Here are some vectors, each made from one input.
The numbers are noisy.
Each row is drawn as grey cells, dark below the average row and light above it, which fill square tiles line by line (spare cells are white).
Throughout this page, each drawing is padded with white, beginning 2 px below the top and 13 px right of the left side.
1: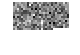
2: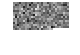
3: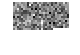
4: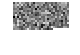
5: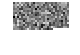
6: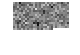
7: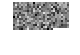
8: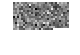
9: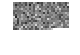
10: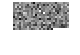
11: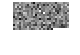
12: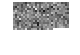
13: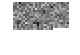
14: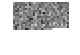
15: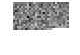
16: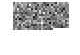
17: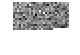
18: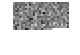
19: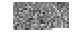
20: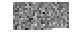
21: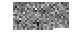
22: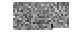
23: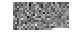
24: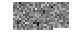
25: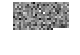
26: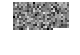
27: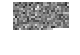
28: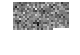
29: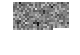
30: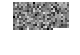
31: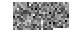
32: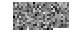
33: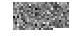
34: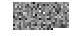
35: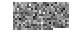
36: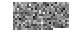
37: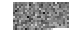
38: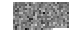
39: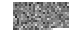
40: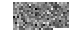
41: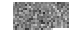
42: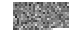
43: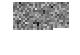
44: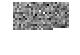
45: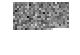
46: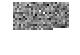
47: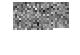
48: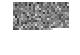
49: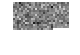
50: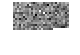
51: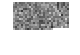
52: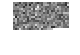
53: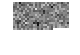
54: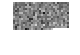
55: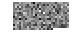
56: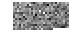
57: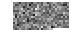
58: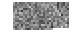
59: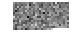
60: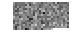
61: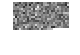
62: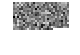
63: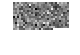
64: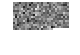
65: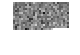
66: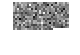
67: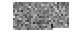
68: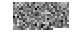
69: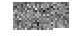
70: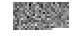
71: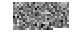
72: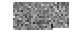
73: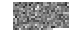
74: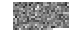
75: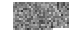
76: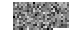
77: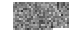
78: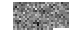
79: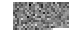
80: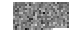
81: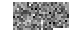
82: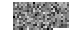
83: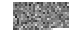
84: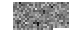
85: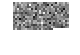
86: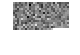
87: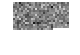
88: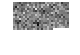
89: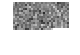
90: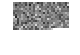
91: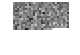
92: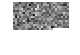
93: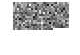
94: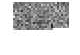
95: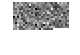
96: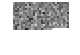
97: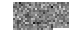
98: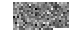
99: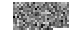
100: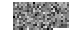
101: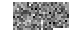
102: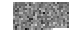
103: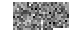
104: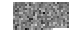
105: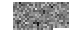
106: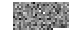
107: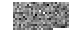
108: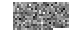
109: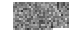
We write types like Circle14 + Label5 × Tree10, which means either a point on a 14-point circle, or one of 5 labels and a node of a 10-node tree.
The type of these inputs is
Line7 + Line13.
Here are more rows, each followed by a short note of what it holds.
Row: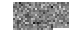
a point on a 13-point line
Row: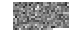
a point on a 13-point line
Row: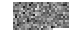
a point on a 13-point line
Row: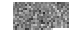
a point on a 13-point line
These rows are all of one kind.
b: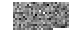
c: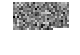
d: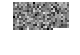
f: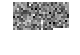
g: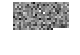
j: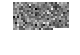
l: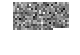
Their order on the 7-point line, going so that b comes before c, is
f, l, b, g, d, c, j.
